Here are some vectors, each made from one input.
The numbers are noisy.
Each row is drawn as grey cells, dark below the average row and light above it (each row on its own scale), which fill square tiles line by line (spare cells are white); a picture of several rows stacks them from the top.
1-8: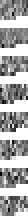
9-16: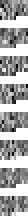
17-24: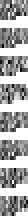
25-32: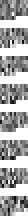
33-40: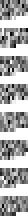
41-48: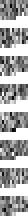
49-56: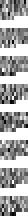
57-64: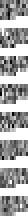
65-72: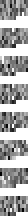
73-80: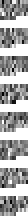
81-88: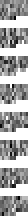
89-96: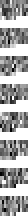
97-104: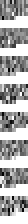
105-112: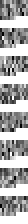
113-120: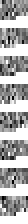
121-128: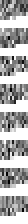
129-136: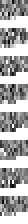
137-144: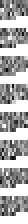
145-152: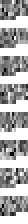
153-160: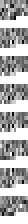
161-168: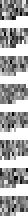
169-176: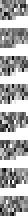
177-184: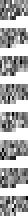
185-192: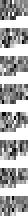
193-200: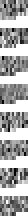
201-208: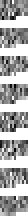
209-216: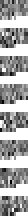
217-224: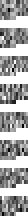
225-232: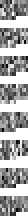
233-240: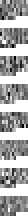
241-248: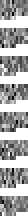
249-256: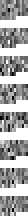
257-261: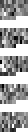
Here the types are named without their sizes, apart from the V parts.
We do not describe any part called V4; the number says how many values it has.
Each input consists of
three true/false values, together with either a point on a circle, or a value of V4.
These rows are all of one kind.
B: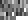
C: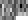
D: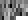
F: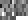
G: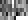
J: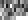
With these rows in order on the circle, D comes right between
B and G.
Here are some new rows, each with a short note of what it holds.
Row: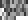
a point on a circle and three true/false values
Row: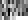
three true/false values and a value of V4
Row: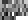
three true/false values and a value of V4
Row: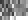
a point on a circle and three true/false values
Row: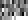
a point on a circle and three true/false values
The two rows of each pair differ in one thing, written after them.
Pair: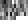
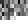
the place on the circle
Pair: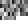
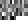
one of the three true/false values
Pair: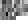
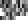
the place on the circle
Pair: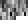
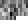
one of the three true/false values
